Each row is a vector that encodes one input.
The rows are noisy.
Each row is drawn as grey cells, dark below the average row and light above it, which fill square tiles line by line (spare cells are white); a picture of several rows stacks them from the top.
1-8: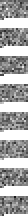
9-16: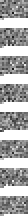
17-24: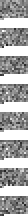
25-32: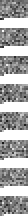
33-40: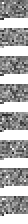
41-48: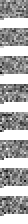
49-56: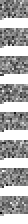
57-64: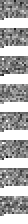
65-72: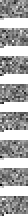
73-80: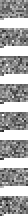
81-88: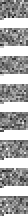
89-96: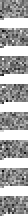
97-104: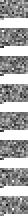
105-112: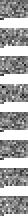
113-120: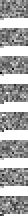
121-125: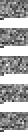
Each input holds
a true/false value, together with either a point on each of two 8-point lines, or a node of a 7-node tree.
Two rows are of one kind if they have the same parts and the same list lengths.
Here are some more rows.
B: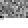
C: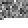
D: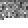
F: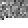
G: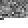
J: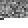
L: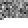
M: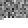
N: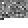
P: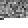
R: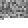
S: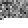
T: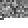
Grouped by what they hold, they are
B, C, L, M, R, S
D, F, G, J, N, P, T

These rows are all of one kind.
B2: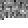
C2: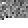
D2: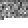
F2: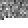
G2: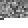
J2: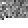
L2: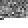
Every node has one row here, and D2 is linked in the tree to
G2.
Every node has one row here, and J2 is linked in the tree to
C2 and F2.
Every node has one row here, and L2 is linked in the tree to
B2 and F2.
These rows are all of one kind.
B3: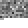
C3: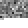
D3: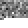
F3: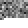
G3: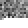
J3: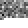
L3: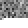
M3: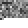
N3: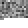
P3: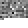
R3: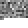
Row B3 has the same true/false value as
C3, N3, P3 and R3.
